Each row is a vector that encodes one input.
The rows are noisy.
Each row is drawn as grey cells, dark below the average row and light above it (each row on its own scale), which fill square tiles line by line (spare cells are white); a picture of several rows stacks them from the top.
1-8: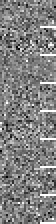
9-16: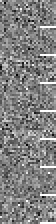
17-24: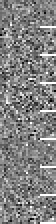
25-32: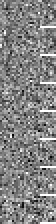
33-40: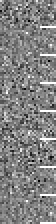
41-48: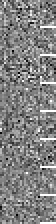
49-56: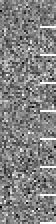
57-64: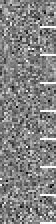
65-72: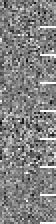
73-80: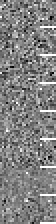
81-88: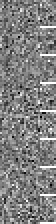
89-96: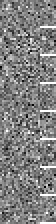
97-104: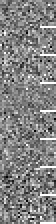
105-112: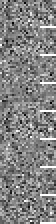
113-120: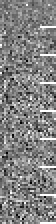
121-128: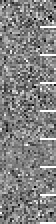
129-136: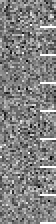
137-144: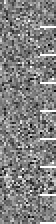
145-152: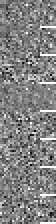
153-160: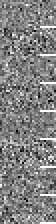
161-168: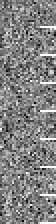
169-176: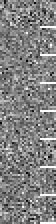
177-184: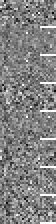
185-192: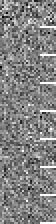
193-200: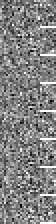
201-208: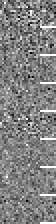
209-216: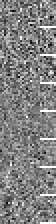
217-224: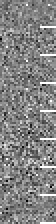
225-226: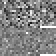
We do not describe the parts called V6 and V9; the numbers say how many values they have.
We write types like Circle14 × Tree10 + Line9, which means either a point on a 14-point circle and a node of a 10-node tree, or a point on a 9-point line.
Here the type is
((Circle8 + Label7) × V6 + Unit) × V9.
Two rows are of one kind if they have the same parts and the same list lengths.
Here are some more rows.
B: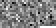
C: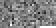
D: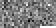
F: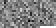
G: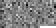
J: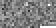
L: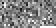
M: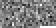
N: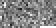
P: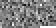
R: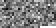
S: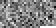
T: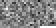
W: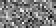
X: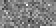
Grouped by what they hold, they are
B, C, G, T
D, J, M, P
F, L, N, R, S, W, X

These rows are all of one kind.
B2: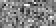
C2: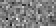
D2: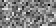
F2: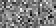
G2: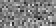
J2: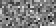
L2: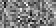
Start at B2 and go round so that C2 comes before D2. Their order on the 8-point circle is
B2, G2, J2, C2, F2, L2, D2.
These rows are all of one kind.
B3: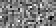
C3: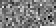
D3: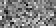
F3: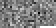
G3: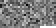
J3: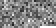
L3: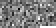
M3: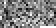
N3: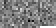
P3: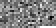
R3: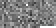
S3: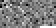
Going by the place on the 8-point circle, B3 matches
C3, F3, L3 and S3.
